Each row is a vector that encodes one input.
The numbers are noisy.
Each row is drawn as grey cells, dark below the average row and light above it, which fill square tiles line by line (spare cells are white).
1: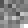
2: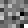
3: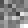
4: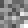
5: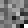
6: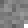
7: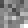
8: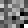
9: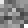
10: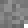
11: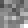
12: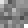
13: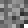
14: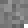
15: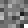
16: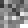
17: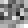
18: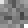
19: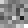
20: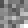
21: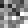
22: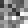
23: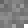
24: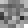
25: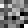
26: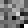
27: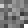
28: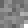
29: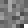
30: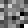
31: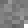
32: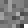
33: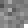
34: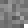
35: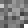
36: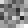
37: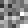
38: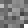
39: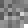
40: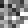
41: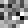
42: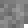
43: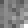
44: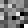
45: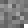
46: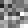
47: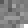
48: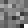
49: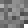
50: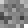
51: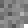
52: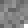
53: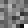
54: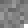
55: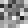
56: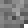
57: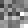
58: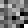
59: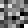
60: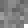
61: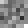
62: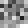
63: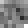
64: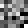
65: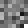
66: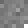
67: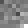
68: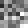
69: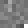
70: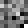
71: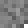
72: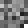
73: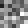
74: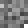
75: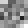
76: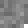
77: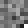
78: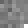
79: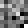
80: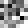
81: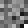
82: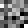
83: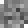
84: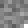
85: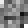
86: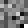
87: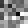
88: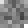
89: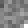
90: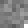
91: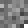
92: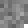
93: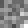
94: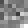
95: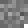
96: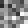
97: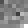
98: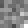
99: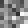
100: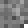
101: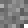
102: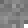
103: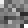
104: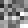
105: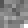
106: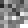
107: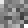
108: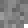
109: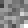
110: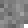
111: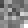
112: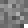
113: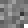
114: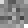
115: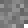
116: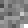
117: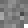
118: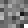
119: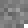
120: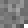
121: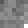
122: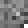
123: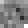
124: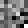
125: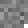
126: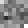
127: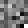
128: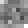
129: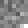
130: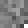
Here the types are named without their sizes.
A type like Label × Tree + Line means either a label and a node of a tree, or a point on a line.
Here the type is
Bool × Bool × Bool × Bool + Label.
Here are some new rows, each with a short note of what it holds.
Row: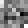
a label
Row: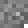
four true/false values
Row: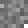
four true/false values
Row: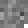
four true/false values
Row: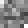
a label
